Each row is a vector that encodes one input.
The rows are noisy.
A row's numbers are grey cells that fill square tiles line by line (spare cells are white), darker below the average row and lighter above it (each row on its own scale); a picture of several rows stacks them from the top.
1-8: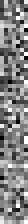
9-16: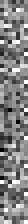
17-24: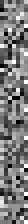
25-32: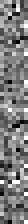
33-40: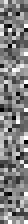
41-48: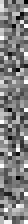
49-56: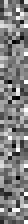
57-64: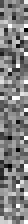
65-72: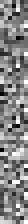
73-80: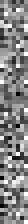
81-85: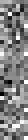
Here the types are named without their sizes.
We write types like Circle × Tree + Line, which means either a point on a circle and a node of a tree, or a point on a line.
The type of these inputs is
List(Line).
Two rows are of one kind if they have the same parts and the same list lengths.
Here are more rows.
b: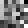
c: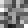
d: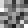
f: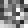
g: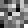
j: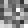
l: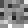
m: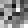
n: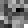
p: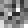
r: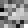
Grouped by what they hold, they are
b, c, d, m, n, p
f, g, j, r
l

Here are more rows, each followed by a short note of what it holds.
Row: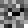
a list of two items
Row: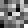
a list of one item
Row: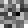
a list of two items
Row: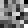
a list of two items
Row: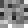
the empty list
